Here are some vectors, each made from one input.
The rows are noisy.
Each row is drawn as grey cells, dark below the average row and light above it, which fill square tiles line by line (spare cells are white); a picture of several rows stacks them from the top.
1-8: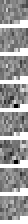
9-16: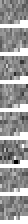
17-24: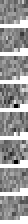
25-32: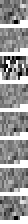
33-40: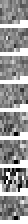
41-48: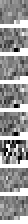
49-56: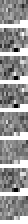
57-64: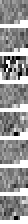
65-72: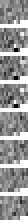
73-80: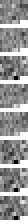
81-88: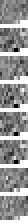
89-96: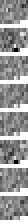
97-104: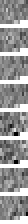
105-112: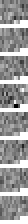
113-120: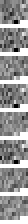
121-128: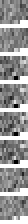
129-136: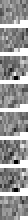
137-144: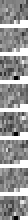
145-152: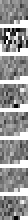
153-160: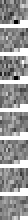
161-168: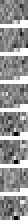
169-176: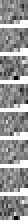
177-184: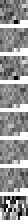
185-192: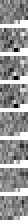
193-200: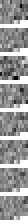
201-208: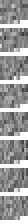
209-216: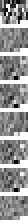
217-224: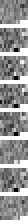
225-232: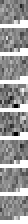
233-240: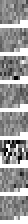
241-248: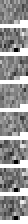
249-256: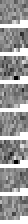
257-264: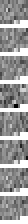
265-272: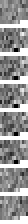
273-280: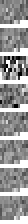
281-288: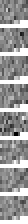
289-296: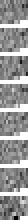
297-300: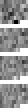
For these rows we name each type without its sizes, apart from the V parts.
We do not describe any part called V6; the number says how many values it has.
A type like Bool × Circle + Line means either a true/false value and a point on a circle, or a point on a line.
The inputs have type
List(Circle × (Line + V6)).
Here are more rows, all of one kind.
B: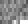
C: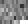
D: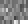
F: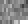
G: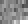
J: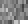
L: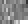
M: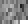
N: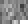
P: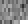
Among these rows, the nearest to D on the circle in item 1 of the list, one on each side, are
C and J.
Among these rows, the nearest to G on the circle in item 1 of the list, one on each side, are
B and F.
